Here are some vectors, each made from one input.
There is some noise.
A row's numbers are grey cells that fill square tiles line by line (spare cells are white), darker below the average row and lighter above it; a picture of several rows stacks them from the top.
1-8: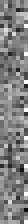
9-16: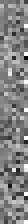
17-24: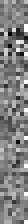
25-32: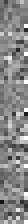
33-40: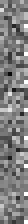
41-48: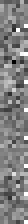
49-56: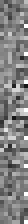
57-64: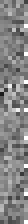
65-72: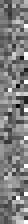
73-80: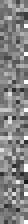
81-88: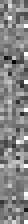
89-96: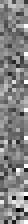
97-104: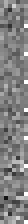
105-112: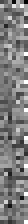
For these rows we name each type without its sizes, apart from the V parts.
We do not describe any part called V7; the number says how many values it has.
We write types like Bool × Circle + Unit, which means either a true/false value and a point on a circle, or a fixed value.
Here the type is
(Bool × Bool × Bool × Bool + Line × Line) × V7.
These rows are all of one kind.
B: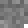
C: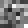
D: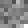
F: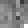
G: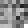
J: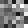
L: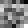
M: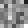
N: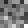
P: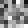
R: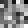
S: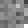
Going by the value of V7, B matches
C and R.
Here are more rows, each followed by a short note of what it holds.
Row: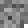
four true/false values and a value of V7
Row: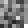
four true/false values and a value of V7
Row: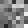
four true/false values and a value of V7
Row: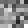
a point on each of two lines and a value of V7
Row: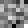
four true/false values and a value of V7
